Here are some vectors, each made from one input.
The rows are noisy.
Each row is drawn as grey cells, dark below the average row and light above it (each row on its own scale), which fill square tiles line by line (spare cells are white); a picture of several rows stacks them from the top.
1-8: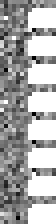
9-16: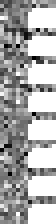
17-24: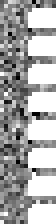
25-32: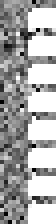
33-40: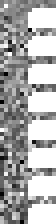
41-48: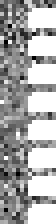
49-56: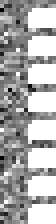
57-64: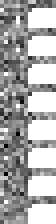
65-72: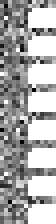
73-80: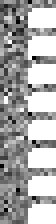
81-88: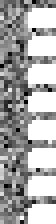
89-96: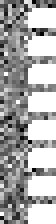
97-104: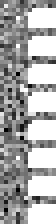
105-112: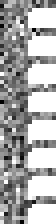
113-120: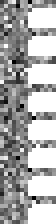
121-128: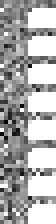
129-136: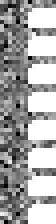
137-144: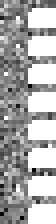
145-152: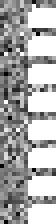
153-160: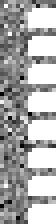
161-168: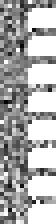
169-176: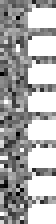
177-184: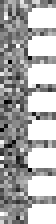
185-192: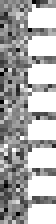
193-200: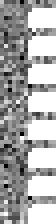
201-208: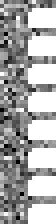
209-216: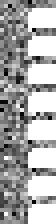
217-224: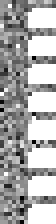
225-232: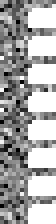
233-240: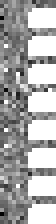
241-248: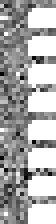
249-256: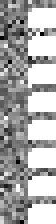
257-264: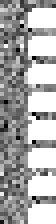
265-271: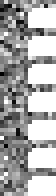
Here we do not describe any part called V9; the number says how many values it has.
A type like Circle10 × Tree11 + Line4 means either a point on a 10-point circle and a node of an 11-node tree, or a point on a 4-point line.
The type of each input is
(Bool × V9 + Line5) × (Circle10 + Line7).
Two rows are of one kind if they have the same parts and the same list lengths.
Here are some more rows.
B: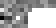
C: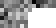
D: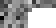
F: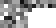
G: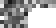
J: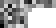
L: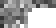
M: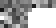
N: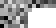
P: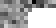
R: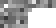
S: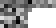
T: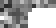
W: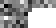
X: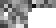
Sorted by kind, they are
B, C, F, L, N, P, R
D
G, M, S, T, W
J, X

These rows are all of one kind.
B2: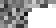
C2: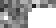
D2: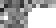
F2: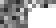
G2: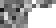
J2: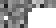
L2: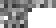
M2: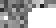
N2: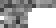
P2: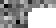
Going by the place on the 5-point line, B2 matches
J2, L2 and M2.
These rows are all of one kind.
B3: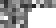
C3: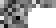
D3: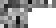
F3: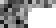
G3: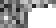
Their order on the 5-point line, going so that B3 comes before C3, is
B3, G3, C3, F3, D3.
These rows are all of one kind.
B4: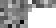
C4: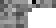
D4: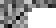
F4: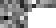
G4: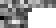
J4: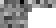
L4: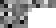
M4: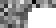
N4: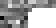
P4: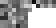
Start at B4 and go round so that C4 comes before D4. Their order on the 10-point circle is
B4, C4, F4, L4, M4, N4, G4, D4, P4, J4.
